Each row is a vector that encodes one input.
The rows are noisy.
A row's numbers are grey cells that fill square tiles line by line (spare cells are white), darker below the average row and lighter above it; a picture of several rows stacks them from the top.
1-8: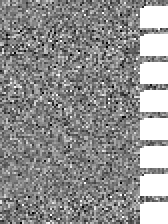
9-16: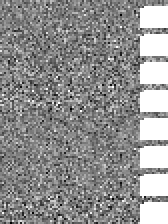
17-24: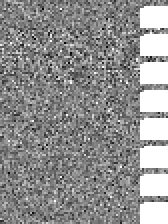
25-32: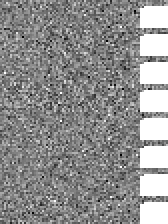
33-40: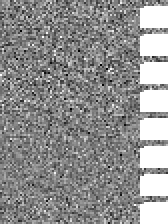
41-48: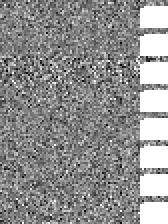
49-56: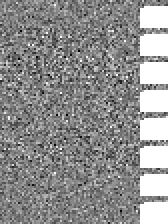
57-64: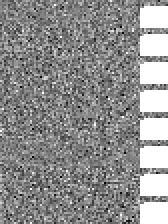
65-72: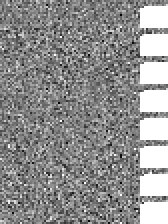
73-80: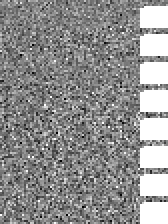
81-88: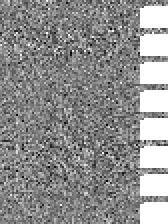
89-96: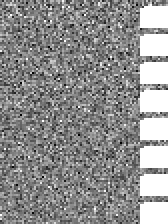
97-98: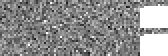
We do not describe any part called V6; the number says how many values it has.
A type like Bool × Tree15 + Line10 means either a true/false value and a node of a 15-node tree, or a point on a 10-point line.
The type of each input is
(Bool × Bool × Bool + V6) × Label4.
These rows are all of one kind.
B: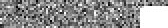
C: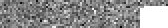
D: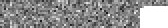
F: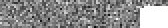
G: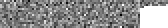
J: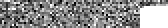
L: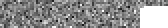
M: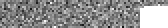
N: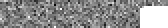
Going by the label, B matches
C and F.
